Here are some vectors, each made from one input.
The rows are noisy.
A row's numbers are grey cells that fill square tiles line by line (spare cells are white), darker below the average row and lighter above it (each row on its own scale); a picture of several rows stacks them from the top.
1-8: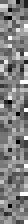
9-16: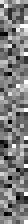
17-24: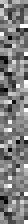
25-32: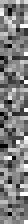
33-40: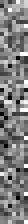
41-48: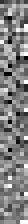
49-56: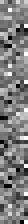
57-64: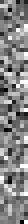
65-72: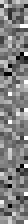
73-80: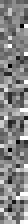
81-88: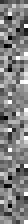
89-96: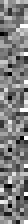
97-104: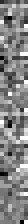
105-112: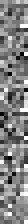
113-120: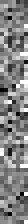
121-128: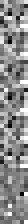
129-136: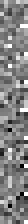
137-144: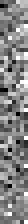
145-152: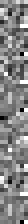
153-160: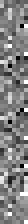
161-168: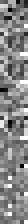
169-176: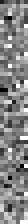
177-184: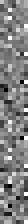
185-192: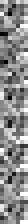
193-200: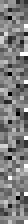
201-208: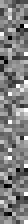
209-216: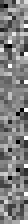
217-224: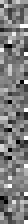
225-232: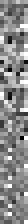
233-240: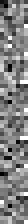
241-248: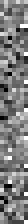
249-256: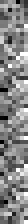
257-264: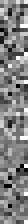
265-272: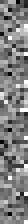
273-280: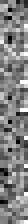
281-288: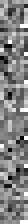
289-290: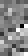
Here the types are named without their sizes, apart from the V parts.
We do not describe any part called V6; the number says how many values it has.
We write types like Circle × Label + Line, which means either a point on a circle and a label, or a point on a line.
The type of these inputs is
Bool × (Tree + V6).
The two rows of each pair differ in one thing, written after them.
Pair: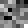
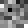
the node of the tree
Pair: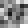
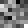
the true/false value
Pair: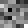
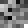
the node of the tree
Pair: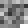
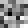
the node of the tree
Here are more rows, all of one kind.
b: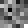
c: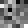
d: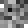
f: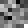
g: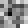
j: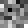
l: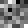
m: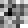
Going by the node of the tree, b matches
c and l.
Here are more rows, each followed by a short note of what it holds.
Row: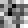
a node of a tree and a true/false value
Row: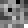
a node of a tree and a true/false value
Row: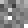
a true/false value and a value of V6
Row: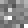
a true/false value and a value of V6
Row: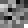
a node of a tree and a true/false value
